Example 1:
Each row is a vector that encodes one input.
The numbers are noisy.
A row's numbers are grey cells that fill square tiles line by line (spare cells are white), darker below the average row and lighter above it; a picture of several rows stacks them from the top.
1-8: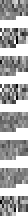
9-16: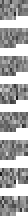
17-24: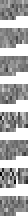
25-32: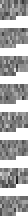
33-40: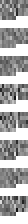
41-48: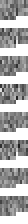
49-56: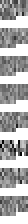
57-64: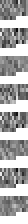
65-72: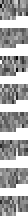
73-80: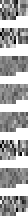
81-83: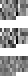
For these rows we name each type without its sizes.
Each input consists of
a point on a line and a true/false value.
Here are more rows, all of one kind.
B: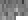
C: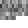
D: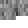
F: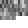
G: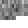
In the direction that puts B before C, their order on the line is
D, F, B, C, G.
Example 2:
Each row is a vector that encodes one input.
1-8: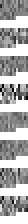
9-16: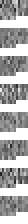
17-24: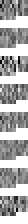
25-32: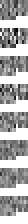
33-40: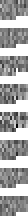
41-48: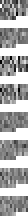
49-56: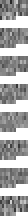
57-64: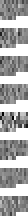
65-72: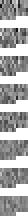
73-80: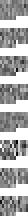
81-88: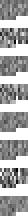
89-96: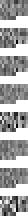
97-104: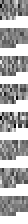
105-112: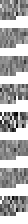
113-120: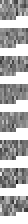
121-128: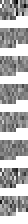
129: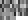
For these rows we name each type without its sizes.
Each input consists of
a list of points on a line.
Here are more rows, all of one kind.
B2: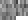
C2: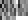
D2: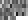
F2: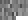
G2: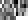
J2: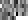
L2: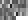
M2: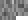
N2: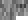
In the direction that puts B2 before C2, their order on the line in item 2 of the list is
G2, D2, J2, B2, M2, C2, L2, F2, N2.
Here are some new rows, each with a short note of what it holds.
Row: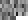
a list of two items
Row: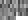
a list of one item
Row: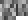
the empty list
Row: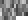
the empty list
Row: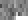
a list of two items
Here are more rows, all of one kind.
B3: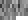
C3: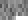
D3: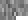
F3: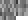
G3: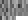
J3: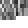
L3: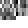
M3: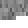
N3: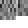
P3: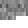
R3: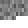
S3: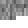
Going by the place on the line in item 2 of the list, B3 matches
D3, F3 and P3.
